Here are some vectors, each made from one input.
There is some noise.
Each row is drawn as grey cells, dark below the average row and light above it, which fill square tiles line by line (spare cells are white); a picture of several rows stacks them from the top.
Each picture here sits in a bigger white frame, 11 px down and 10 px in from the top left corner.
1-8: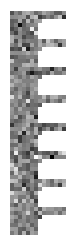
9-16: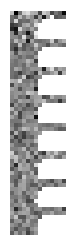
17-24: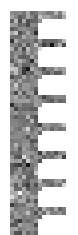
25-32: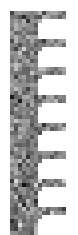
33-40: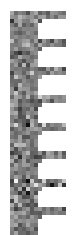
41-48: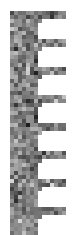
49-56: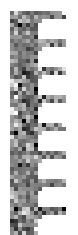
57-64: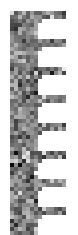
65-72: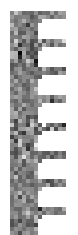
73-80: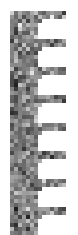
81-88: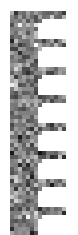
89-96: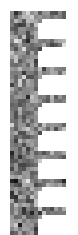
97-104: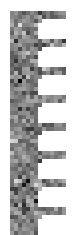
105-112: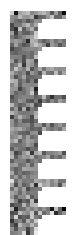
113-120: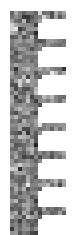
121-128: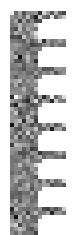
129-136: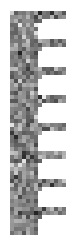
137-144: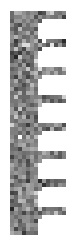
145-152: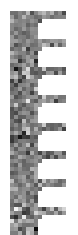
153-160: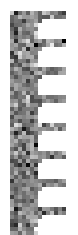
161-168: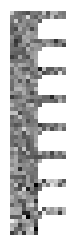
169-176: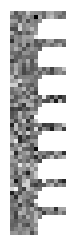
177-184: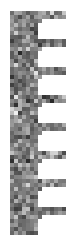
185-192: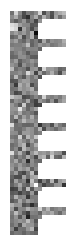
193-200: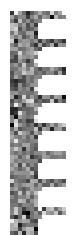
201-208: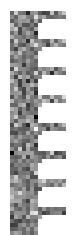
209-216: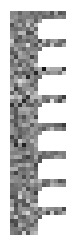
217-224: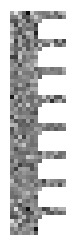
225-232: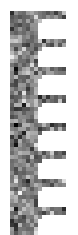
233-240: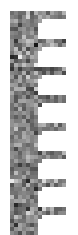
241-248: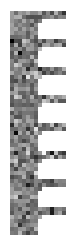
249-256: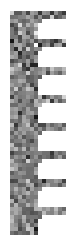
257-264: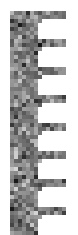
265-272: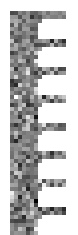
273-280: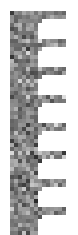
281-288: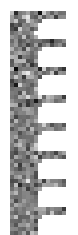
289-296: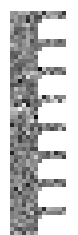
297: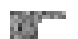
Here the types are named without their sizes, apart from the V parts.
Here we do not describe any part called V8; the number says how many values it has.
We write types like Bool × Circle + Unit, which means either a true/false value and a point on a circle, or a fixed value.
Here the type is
(Bool × Bool × Bool × Bool + V8) × (Circle + Unit) × Line.
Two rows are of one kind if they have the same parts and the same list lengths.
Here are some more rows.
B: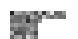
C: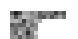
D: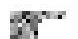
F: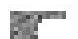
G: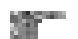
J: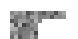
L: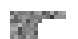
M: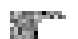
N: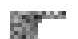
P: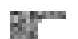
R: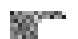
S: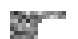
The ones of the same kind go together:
B, N, R, S
C, G, J, L
D, M, P
F

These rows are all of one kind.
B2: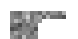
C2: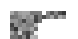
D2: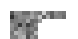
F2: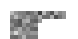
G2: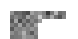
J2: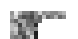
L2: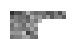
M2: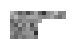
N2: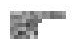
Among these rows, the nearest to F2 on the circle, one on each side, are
J2 and M2.
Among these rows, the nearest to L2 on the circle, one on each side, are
D2 and G2.
